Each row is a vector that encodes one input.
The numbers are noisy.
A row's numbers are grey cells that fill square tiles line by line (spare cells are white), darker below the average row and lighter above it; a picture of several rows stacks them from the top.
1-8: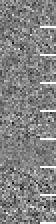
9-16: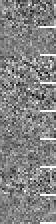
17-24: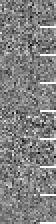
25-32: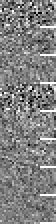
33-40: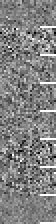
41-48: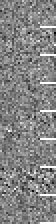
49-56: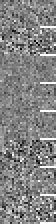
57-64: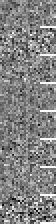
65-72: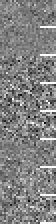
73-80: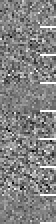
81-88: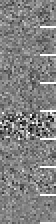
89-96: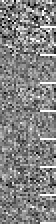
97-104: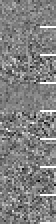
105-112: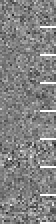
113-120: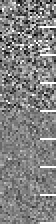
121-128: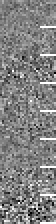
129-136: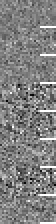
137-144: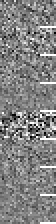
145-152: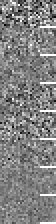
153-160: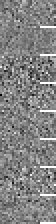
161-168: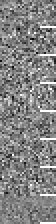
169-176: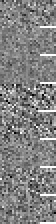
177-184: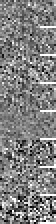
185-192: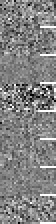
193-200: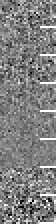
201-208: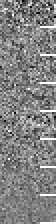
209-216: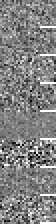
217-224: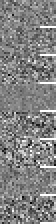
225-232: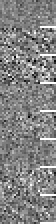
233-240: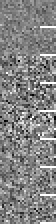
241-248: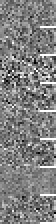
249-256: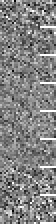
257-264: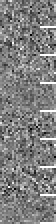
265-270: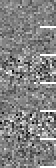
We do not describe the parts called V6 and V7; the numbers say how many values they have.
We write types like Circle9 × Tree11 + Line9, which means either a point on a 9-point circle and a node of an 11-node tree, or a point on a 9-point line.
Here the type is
Line9 + (Line12 + V7) × V6.
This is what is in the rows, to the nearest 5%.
About 25% of them hold a point on a 9-point line. The rest hold a value of V6, together with either a point on a 12-point line, or a value of V7.
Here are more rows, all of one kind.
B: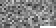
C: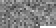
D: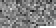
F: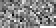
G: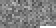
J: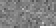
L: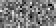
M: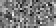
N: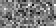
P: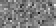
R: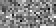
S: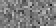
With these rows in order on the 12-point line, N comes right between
G and S.
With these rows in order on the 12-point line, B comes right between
L and P.
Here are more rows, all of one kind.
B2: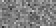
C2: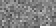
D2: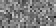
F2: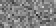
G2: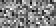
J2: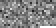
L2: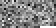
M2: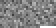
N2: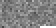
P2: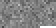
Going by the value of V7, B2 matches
J2, L2, N2 and P2.
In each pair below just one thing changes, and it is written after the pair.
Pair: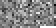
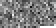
the value of V7
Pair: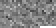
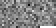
the value of V7
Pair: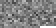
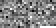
the value of V6
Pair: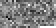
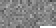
the value of V6
